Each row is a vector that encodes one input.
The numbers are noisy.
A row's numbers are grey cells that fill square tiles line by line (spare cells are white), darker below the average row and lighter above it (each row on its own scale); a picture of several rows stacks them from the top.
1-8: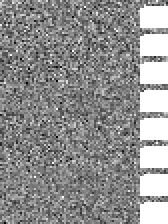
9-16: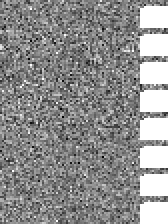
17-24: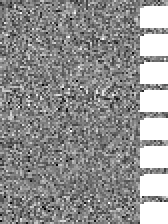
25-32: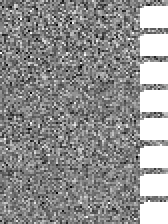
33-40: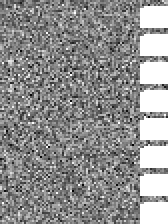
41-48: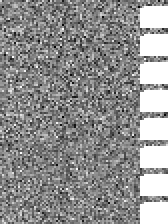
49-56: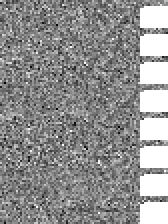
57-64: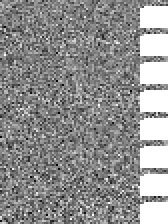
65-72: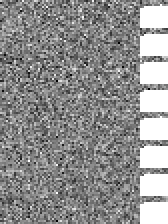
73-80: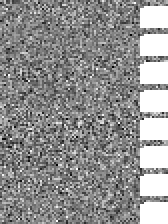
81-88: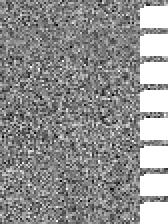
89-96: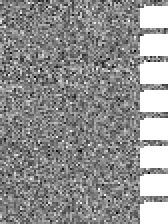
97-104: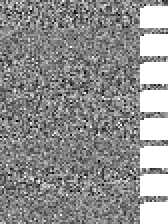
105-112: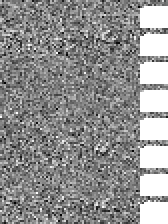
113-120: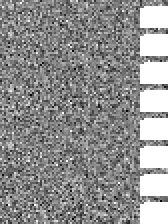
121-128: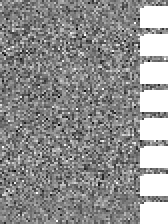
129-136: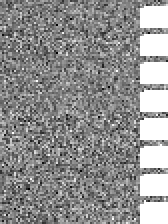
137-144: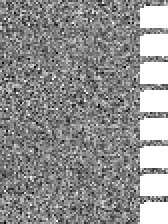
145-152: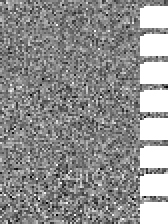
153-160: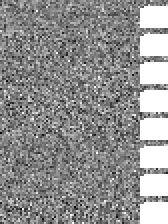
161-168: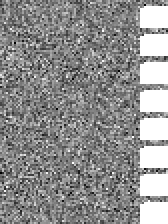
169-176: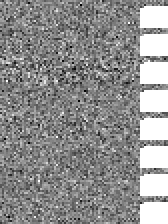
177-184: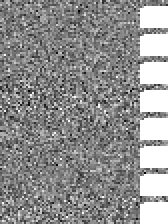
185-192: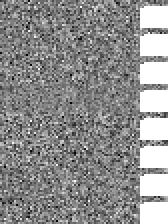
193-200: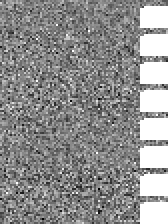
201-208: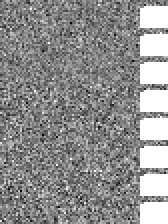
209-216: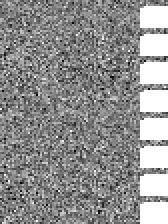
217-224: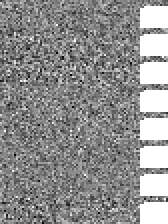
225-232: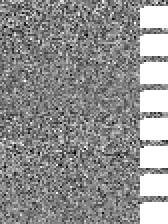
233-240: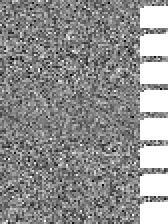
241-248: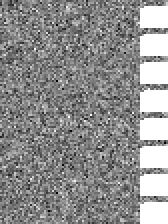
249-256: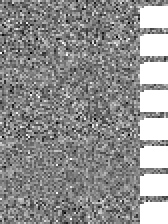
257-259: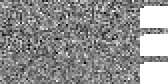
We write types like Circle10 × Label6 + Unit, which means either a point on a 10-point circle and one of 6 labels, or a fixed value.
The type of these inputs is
Bool × Bool × Bool + List2(Line5 + Line10).
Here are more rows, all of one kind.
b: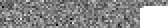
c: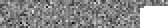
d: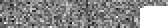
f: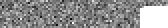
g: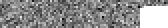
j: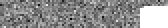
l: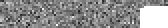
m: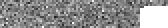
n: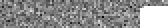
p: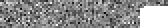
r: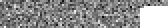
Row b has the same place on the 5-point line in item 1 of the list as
d, n and p.
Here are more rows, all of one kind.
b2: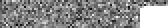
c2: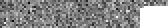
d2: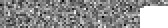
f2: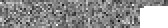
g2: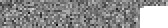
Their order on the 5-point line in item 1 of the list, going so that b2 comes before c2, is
d2, b2, g2, c2, f2.
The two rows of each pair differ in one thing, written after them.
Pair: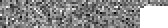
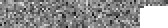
the place on the 10-point line in item 1 of the list
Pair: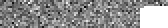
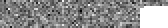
the place on the 10-point line in item 1 of the list
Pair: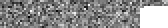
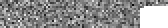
the place on the 10-point line in item 1 of the list
